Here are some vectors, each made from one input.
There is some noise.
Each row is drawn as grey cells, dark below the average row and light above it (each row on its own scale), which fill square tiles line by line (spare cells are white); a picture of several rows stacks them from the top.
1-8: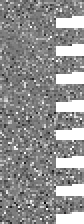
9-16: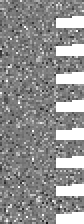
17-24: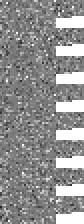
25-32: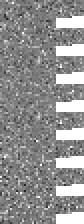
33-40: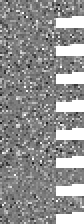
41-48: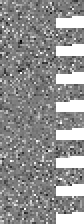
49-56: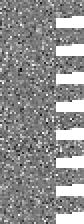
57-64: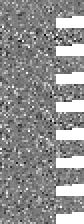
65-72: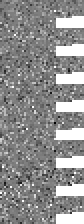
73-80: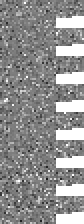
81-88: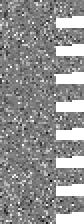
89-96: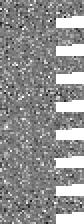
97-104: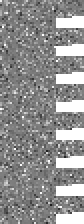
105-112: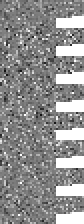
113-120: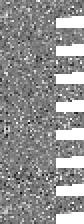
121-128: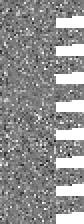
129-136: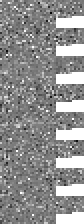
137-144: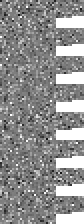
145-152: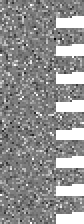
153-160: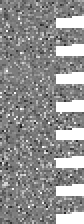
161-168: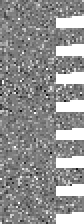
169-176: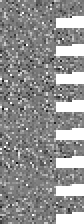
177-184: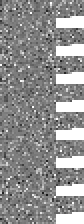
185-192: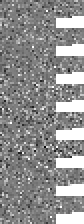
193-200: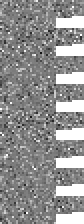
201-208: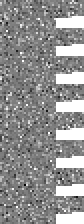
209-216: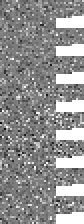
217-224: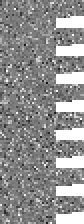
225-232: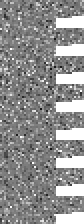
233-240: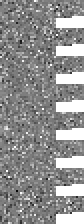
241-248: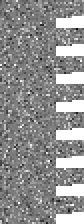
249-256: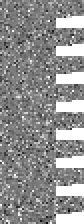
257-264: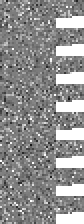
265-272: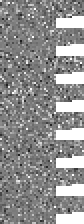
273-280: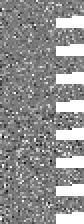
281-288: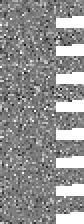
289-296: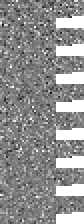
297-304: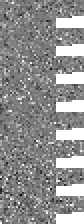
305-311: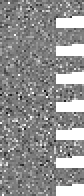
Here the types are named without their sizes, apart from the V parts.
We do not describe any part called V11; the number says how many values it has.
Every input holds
a point on a circle and a value of V11, together with either a fixed value, or four true/false values.
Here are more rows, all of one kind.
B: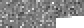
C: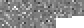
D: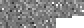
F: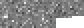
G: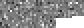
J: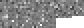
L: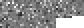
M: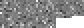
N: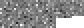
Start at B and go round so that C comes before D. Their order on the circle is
B, M, N, C, G, F, D, L, J.
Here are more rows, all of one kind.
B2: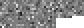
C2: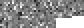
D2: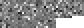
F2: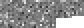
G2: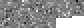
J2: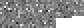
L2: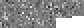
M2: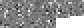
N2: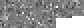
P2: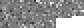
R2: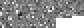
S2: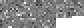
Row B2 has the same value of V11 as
C2, D2 and R2.
